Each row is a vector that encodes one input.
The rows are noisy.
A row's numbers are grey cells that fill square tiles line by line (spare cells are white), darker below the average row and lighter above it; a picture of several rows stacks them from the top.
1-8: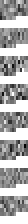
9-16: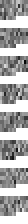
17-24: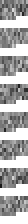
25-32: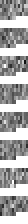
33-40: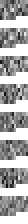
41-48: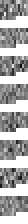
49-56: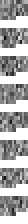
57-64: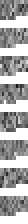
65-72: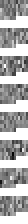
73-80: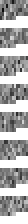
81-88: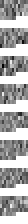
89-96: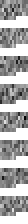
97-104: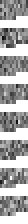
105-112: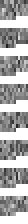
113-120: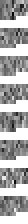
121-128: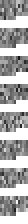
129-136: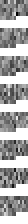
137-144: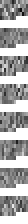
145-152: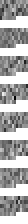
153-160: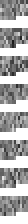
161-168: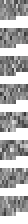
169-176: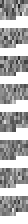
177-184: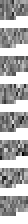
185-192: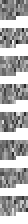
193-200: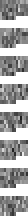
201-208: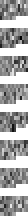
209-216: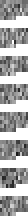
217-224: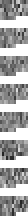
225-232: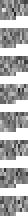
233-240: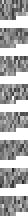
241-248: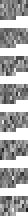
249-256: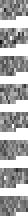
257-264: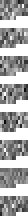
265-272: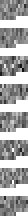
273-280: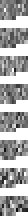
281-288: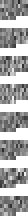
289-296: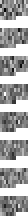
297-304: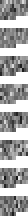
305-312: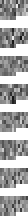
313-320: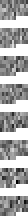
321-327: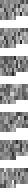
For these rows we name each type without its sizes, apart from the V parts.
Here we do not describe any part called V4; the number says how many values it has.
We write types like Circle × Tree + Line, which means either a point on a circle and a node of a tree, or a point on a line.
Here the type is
(Label × Tree + Line × V4) × Tree.
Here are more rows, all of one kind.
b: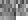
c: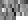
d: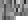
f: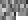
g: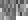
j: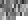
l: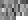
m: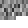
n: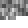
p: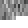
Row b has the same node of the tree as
g and j.
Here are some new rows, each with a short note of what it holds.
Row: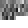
a label and a node of each of two trees
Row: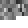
a label and a node of each of two trees
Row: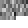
a point on a line, a node of a tree and a value of V4
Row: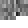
a label and a node of each of two trees
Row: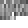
a point on a line, a node of a tree and a value of V4
